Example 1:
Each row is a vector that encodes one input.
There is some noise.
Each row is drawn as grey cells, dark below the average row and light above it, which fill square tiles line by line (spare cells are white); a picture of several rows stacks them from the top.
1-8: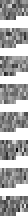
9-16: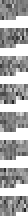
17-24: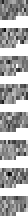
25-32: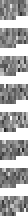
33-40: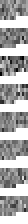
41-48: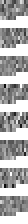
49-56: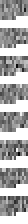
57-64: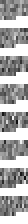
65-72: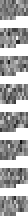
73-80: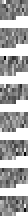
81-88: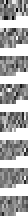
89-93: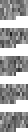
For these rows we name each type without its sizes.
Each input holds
a point on a circle.
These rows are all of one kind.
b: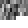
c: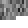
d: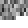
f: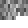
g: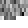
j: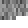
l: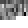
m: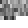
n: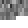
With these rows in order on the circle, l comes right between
c and m.
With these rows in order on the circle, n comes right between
b and j.
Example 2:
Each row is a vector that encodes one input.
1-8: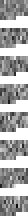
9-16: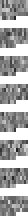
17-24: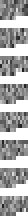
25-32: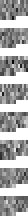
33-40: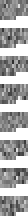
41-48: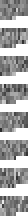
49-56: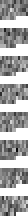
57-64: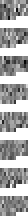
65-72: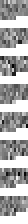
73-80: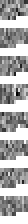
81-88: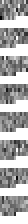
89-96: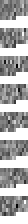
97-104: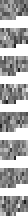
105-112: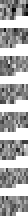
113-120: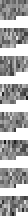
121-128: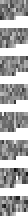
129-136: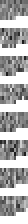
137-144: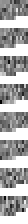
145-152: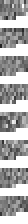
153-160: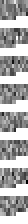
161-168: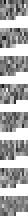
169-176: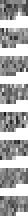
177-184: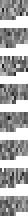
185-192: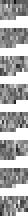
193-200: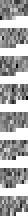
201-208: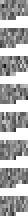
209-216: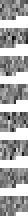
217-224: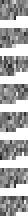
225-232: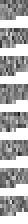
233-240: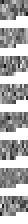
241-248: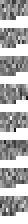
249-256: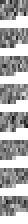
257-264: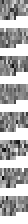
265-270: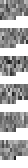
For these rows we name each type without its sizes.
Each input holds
a node of a tree.
